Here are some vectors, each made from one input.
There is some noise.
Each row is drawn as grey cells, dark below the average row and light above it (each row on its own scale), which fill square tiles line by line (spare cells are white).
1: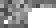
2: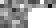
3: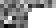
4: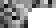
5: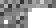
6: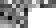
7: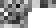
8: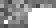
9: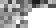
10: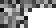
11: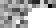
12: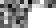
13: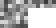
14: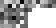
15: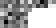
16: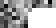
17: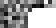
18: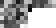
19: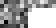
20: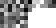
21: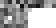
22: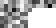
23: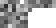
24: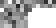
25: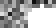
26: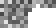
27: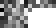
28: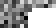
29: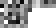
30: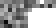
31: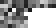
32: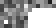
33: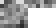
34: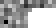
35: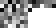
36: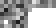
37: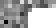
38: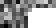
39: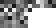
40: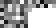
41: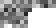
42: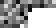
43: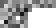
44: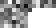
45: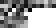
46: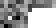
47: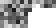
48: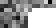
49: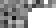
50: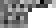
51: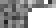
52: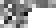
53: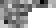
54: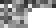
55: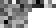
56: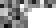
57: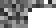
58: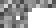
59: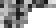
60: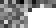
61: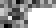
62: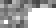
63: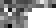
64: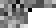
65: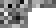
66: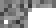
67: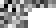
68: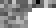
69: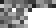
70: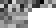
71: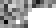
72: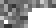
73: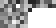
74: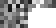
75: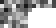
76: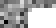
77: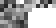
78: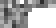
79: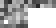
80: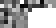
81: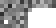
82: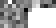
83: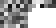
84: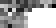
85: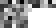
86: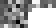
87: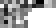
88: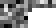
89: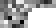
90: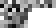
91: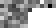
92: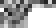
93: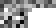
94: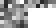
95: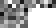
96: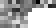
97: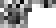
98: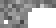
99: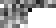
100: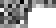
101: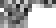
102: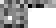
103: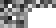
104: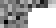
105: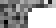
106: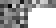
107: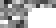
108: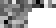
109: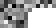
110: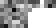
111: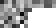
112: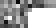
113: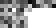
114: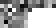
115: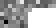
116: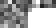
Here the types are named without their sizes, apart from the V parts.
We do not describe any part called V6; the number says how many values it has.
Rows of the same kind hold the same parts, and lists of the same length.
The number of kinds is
2.
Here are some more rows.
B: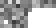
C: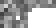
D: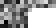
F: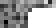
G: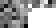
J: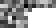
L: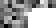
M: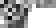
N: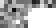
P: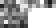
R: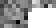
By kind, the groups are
B, C, R
D, F, G, J, L, M, N, P

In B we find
a label and a value of V6.
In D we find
four true/false values and a value of V6.
